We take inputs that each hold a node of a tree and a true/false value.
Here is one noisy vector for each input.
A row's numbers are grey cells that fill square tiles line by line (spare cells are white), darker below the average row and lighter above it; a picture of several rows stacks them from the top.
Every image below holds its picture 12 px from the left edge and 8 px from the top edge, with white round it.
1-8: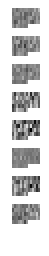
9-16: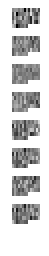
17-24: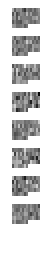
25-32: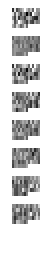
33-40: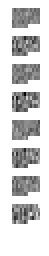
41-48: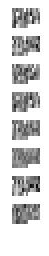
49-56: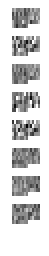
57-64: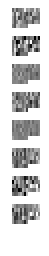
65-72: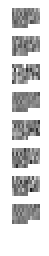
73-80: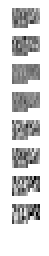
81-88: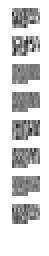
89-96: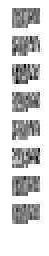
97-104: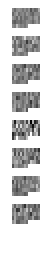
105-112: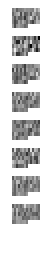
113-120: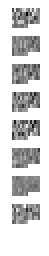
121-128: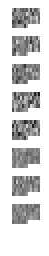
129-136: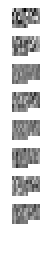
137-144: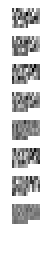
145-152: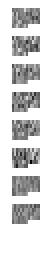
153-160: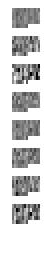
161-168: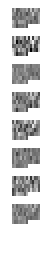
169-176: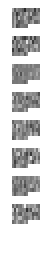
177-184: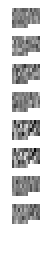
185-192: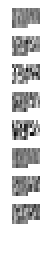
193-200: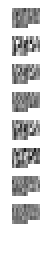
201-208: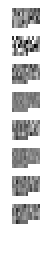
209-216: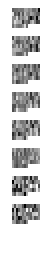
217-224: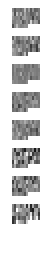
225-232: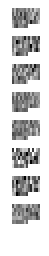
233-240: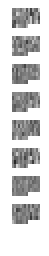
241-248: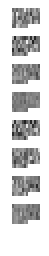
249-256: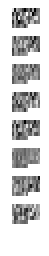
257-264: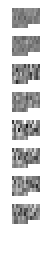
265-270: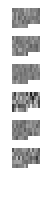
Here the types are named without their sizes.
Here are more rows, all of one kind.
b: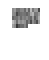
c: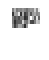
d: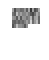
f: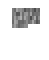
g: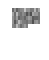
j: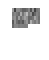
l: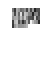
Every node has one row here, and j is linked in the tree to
d, g and l.
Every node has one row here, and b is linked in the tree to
d.
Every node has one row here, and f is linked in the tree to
g.
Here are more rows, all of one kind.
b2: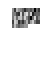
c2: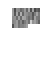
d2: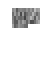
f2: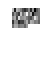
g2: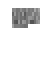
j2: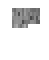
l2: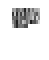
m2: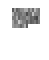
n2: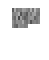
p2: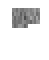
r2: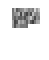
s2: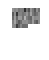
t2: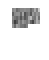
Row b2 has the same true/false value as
n2 and s2.
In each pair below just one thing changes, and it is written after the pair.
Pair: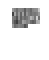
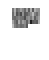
the node of the tree
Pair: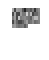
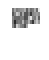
the true/false value
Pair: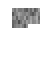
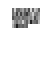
the node of the tree
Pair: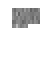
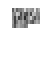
the node of the tree
